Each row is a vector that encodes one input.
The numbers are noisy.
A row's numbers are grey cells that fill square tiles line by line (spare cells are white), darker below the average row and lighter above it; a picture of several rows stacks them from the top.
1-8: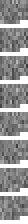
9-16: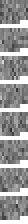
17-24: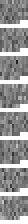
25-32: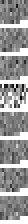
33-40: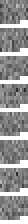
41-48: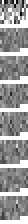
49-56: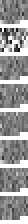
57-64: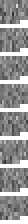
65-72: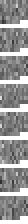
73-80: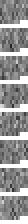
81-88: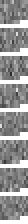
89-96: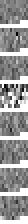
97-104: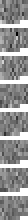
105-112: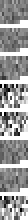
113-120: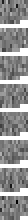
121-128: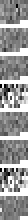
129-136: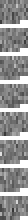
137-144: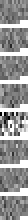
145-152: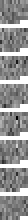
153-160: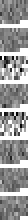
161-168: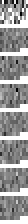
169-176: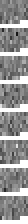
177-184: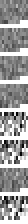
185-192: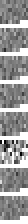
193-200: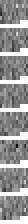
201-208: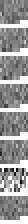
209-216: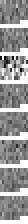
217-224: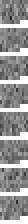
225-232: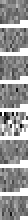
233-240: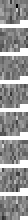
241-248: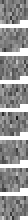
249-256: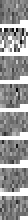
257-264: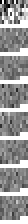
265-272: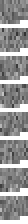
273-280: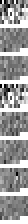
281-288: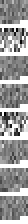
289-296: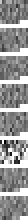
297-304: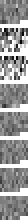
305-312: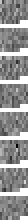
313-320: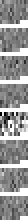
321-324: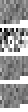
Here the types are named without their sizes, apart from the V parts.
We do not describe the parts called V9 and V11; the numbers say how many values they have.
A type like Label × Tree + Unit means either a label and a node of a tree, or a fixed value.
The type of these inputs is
(Bool × Bool × Bool × Bool + V9) × Line × V11 + Label.
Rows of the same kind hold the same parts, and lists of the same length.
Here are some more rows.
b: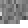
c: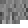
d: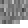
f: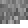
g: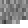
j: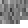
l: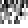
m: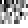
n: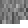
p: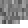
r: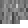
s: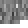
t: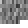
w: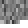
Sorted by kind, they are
b, c, d, f, g, n, p, r, s
j, t, w
l, m

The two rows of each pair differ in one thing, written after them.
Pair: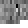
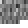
the value of V9
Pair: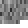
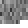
the place on the line
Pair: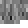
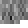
the place on the line
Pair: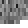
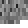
the place on the line
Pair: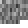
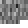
the value of V11
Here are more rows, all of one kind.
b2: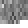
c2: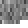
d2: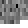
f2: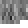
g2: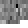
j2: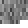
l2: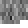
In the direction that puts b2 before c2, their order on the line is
j2, b2, f2, c2, l2, g2, d2.
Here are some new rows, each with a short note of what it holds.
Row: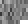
a point on a line, a value of V9 and a value of V11
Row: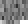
a point on a line, a value of V9 and a value of V11
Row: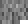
a point on a line, four true/false values and a value of V11
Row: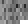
a point on a line, a value of V9 and a value of V11
